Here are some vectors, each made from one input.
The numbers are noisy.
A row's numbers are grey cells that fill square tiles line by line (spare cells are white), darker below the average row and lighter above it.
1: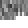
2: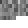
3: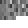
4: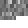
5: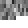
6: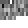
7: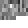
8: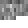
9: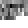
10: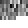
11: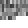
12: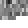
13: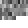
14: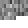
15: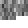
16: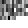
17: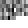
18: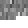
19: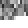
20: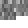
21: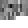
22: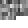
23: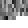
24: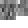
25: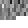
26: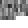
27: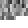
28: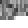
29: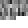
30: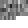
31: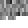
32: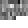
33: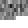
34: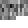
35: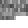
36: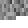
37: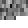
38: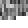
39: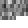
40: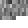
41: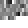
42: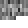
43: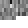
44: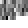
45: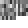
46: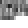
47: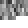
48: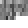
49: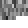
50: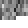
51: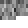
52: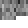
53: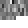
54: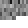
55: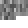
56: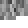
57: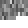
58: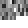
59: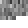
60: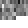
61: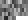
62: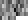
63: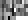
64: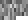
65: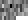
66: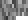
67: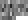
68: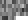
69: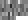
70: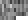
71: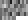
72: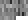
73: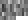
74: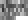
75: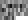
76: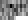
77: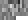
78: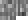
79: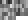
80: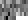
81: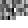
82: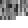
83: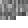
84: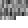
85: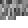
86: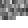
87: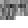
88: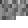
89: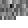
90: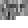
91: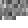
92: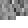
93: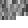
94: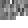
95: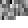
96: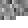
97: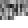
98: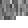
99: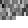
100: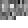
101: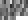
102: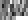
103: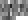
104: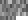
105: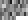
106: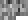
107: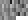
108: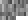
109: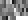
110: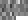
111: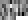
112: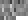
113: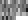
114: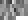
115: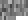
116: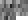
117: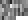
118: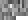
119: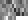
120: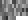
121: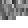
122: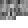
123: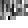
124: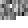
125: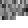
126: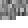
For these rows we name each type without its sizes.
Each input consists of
a list of points on a line.
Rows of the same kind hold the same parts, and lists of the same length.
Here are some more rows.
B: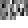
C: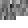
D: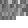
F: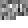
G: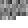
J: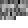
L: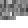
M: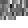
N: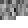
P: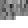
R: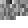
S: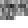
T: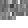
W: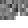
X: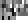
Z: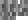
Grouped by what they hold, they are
B, C, D, L, M, P, S, T, W, Z
F, G, J, N, R
X

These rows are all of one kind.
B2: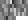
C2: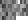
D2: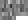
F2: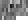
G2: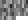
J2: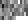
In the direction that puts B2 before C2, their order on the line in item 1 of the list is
B2, C2, J2, D2, G2, F2.
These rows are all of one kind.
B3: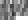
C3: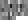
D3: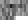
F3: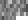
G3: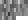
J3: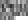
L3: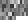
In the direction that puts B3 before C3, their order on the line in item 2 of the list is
D3, B3, J3, G3, C3, F3, L3.
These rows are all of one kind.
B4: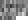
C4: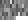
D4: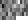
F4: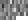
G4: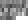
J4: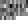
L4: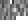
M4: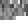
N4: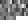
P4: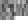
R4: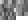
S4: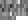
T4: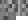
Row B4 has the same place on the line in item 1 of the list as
F4, G4 and L4.
